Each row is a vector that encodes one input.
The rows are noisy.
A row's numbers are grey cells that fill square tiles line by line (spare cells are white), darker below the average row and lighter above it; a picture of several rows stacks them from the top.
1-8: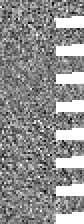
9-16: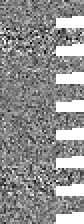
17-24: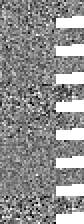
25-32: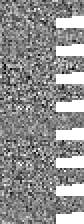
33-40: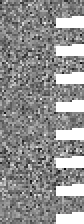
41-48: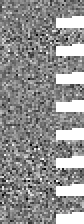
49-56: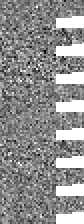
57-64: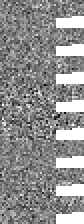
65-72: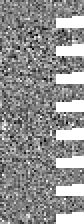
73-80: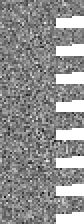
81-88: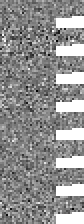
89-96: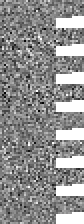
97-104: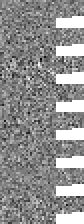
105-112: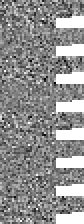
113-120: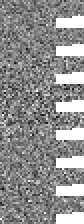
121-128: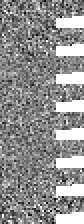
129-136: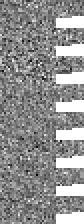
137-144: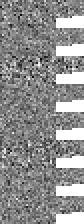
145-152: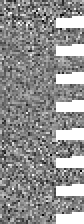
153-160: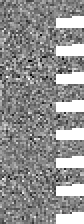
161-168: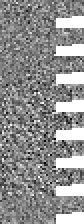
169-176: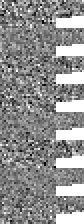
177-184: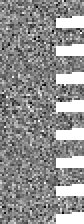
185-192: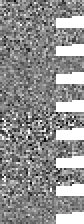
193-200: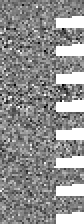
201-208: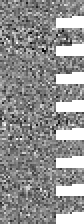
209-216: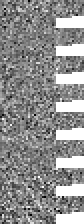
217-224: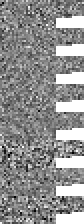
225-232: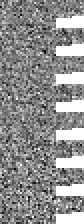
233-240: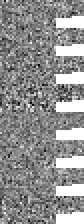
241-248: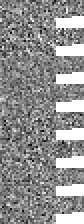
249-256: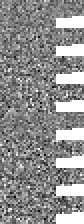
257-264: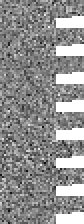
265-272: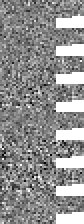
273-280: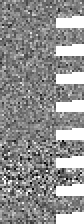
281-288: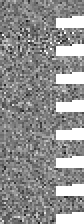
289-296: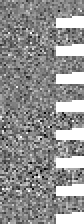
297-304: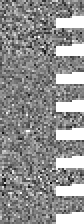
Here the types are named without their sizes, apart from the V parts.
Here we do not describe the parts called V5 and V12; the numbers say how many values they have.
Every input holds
either a label, a true/false value, a value of V5 and a value of V12, or a point on a line.
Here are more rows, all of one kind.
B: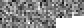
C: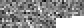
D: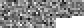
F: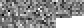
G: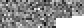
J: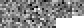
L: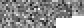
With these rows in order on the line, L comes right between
G and J.
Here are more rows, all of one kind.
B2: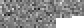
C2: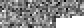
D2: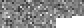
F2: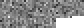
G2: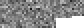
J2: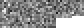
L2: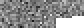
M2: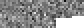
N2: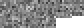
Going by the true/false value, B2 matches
G2, J2 and L2.
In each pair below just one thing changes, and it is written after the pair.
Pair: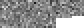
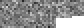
the value of V5
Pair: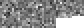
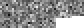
the label
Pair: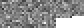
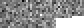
the value of V12
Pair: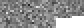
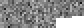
the value of V5
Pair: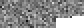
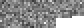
the label
